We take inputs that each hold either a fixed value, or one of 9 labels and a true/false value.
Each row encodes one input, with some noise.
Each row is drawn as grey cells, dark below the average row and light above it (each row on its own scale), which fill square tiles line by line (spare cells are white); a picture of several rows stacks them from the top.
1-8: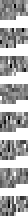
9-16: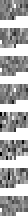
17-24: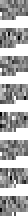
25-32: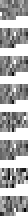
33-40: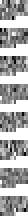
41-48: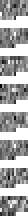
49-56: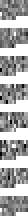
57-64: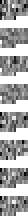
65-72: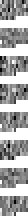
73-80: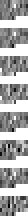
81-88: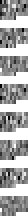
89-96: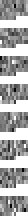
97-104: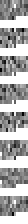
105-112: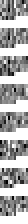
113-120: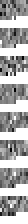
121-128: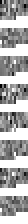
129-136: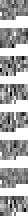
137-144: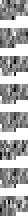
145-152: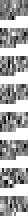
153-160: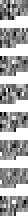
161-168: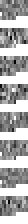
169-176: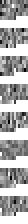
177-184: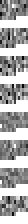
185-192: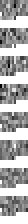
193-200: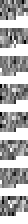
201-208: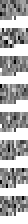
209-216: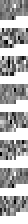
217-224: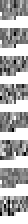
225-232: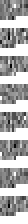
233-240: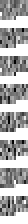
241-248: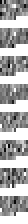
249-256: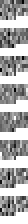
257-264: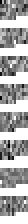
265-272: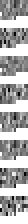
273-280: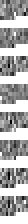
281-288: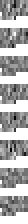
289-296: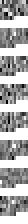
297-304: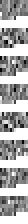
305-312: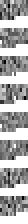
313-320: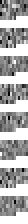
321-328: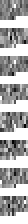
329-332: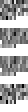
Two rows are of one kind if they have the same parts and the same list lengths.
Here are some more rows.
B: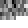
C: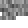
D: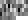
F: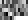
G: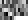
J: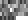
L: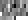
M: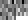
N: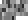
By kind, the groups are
B, C, D, J, L, M, N
F, G

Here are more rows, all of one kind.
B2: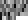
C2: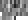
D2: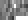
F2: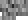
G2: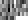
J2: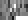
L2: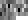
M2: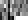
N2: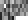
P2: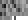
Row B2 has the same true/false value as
C2 and P2.
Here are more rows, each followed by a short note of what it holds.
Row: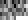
one of 9 labels and a true/false value
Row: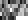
one of 9 labels and a true/false value
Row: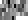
one of 9 labels and a true/false value
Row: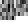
one of 9 labels and a true/false value
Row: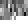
one of 9 labels and a true/false value
